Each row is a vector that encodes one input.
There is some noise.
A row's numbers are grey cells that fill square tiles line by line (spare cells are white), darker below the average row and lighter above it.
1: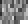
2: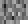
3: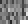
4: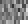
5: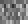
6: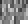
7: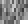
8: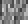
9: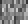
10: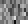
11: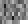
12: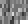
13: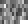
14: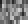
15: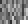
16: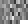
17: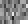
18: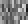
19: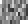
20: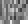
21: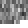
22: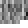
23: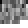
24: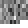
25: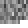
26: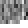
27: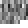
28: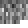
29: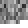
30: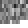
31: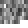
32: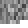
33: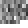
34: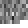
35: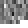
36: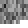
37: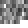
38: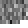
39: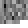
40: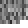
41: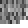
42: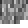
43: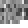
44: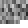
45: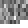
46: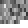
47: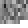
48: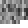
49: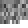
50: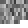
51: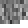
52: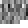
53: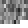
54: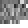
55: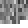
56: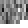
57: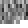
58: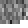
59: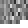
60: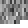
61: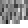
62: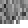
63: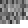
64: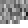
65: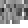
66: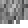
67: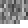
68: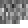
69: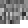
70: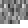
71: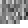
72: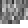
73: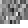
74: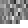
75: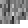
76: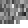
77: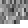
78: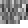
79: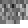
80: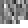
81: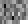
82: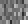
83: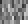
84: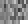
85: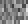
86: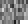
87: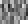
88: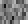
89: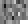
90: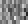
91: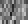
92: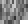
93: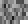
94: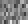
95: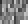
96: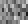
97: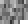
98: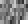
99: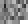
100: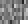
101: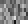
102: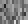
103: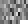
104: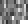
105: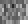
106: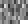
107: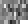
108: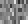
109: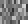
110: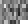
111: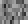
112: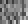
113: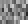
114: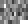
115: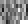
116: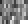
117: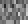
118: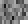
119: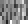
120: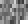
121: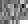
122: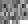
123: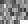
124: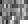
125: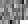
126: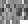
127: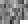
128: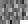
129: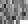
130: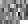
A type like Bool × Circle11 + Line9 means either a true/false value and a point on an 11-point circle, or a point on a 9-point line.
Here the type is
Bool × Bool × Bool × (Label5 + Line8).
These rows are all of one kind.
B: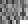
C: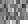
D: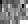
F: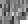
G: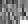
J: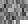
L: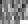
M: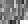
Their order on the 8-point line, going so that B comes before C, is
F, D, G, B, J, C, L, M.
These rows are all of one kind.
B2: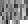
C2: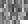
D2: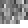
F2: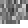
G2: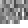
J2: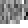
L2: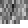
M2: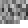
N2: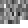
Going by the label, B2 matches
F2 and L2.
